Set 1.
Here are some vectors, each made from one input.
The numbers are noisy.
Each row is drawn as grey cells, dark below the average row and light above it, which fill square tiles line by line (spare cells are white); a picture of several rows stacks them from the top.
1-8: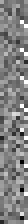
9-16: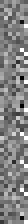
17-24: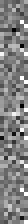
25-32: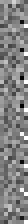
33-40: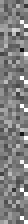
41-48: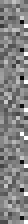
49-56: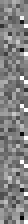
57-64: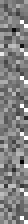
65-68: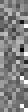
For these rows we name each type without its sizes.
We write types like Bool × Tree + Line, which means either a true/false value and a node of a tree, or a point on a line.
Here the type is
Bool × (Line × Line + Unit).
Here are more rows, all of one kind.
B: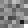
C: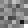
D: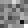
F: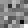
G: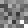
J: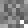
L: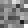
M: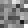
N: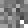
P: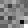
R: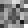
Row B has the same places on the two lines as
C, J, L and M.
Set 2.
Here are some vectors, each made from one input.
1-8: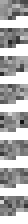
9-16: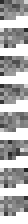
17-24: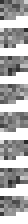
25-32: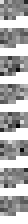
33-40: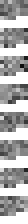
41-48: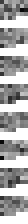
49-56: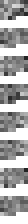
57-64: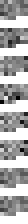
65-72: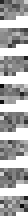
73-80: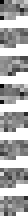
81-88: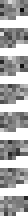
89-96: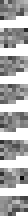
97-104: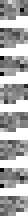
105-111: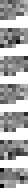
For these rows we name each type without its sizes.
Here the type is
Bool × Circle.
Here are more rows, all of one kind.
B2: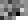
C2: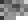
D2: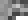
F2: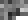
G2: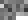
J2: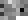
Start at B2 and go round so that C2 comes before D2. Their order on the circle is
B2, C2, G2, J2, D2, F2.
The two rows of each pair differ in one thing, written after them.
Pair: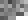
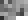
the true/false value
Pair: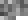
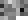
the true/false value
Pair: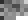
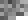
the place on the circle
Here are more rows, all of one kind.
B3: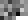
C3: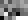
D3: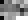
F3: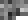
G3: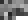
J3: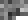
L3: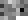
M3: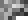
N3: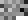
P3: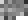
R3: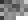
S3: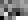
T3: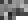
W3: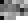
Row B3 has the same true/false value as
F3, J3, P3 and R3.
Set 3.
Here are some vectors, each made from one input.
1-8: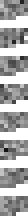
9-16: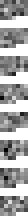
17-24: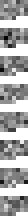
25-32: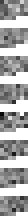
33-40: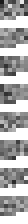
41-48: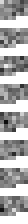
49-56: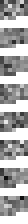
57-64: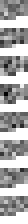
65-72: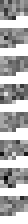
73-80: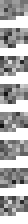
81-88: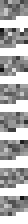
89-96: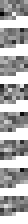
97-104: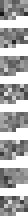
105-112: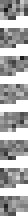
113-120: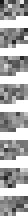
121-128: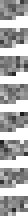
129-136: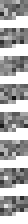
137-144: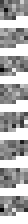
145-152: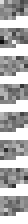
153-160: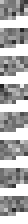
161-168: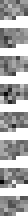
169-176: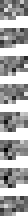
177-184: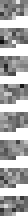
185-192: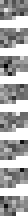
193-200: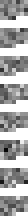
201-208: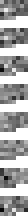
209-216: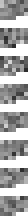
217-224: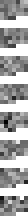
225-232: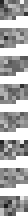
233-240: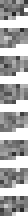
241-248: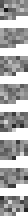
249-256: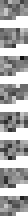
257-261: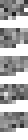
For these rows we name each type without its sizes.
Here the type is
Bool × Bool × Bool × Bool × Tree.
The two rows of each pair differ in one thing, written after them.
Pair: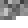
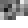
the node of the tree
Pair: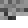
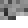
one of the four true/false values
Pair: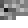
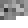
one of the four true/false values
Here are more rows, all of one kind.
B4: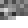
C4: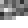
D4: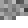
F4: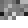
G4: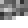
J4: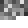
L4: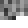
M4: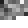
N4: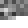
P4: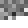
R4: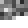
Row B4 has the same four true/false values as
F4, N4 and P4.
